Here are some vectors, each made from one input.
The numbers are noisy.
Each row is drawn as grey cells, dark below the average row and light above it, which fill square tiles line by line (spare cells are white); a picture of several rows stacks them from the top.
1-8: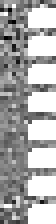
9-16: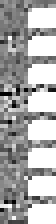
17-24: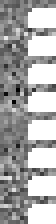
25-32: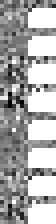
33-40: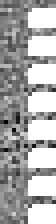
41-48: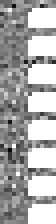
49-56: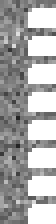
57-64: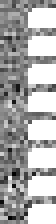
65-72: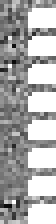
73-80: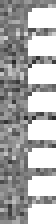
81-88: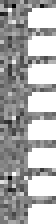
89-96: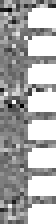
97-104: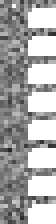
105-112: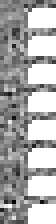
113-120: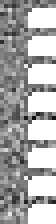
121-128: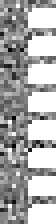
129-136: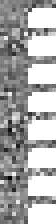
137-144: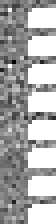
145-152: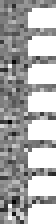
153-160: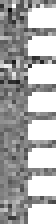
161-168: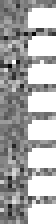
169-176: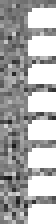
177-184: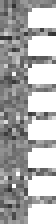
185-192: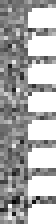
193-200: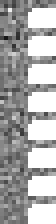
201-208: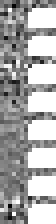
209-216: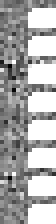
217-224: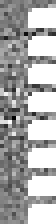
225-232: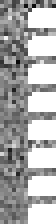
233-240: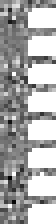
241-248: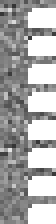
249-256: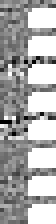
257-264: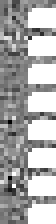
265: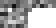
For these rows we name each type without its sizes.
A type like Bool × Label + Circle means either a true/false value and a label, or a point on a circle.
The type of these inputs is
List(Bool × Label + Line).
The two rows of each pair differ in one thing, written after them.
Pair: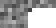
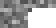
the label in item 2 of the list
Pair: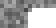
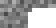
the label in item 1 of the list
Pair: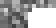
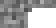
the label in item 1 of the list
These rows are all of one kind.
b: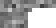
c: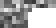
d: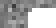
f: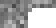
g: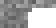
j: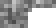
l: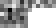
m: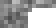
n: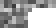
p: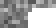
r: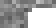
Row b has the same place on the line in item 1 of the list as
f and r.
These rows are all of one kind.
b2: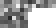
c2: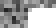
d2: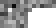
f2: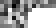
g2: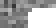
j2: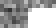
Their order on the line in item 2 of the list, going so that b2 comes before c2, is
b2, f2, c2, j2, d2, g2.
